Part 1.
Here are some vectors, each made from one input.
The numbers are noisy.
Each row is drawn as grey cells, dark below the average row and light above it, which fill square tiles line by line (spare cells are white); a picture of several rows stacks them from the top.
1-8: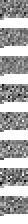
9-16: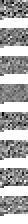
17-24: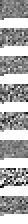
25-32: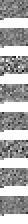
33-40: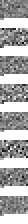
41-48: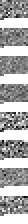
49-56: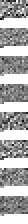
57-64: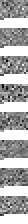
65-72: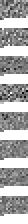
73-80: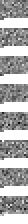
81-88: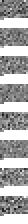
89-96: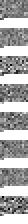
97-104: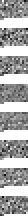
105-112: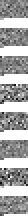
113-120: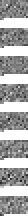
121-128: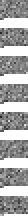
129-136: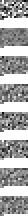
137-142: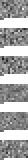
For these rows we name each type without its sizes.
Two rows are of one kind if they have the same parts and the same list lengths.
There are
3 kinds of row.
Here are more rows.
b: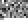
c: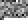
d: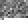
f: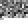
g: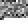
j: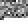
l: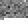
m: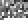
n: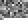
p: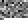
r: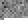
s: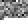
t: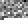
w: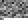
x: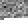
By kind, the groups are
b, f, l, n, r, x
c, g, j, s
d, m, p, t, w

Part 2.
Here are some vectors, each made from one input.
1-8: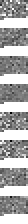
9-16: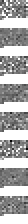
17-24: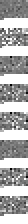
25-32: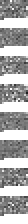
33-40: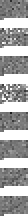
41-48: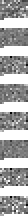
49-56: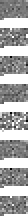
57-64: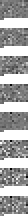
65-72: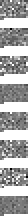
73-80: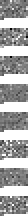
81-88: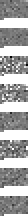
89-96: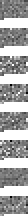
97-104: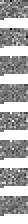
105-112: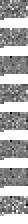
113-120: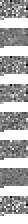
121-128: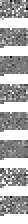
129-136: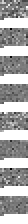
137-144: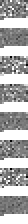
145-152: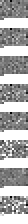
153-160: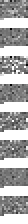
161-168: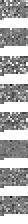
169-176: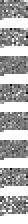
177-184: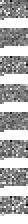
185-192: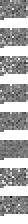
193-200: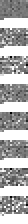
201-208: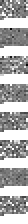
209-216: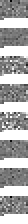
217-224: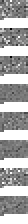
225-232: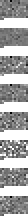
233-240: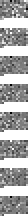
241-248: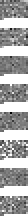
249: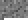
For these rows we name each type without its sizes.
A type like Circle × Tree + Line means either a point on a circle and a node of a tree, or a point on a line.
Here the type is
Line + Tree.
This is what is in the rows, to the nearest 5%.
About 35% of them hold a point on a line. The rest hold a node of a tree.
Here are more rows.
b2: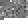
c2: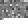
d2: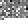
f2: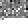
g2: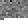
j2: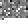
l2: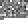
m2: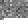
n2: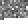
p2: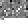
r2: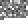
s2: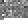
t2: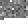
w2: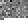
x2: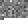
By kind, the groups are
b2, c2, d2, g2, m2, r2, t2, w2
f2, j2, l2, n2, p2, s2, x2

